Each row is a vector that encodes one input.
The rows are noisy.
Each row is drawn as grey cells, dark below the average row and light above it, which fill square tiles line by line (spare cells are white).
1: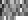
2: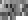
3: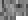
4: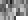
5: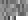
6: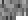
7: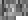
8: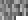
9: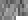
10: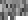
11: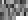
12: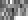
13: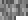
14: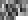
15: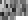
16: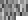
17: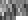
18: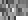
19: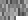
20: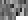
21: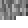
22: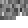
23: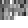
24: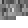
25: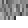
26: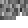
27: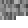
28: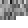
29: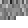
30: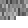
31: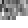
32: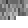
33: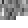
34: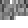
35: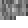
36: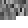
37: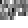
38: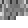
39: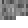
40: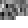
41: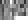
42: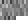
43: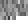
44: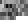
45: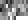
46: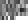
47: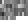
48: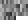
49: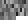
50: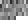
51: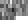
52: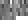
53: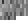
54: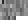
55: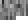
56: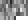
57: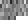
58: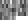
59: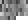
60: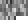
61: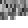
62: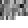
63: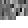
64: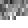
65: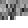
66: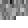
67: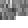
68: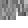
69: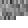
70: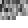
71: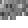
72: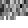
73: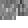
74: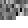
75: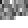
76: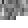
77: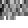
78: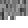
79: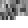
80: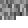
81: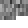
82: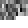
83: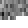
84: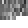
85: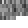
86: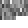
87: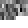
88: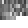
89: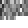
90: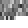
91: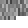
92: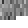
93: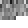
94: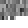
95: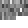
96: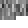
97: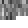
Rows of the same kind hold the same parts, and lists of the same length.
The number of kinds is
2.
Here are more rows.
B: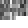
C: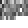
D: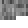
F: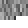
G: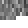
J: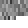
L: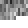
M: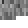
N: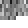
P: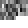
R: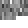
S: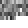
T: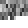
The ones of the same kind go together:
B, C, G, P, R, S, T
D, F, J, L, M, N

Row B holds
a point on an 8-point line and a node of a 9-node tree.
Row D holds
a node of each of two 9-node trees.
